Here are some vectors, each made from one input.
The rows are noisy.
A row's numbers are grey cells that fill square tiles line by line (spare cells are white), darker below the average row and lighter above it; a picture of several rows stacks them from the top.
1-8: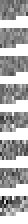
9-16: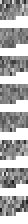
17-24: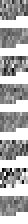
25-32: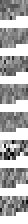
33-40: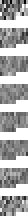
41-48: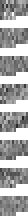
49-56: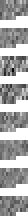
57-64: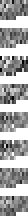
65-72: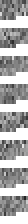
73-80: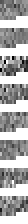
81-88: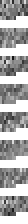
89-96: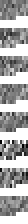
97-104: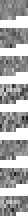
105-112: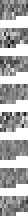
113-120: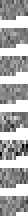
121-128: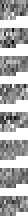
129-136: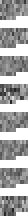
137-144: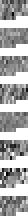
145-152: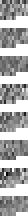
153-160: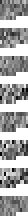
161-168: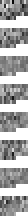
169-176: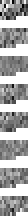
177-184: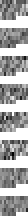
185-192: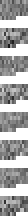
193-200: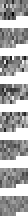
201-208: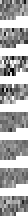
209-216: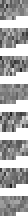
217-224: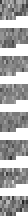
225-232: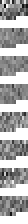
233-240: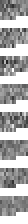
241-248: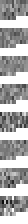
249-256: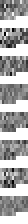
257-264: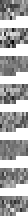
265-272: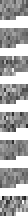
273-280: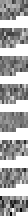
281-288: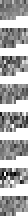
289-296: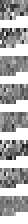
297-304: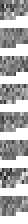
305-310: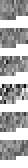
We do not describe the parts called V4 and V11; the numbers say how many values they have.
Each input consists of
either a point on a 15-point circle and a point on a 10-point line, or a true/false value, a value of V4 and a value of V11.
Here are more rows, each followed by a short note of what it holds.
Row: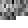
a point on a 15-point circle and a point on a 10-point line
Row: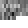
a true/false value, a value of V4 and a value of V11
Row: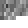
a true/false value, a value of V4 and a value of V11
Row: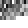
a true/false value, a value of V4 and a value of V11
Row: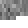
a true/false value, a value of V4 and a value of V11
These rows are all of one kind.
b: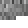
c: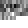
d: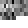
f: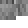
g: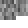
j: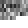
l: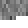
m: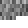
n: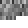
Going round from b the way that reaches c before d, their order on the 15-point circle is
b, c, g, f, n, l, m, j, d.
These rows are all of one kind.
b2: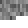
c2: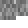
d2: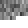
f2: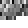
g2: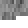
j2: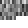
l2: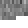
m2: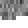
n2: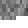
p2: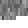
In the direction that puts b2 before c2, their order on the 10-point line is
f2, d2, b2, g2, c2, j2, l2, p2, n2, m2.
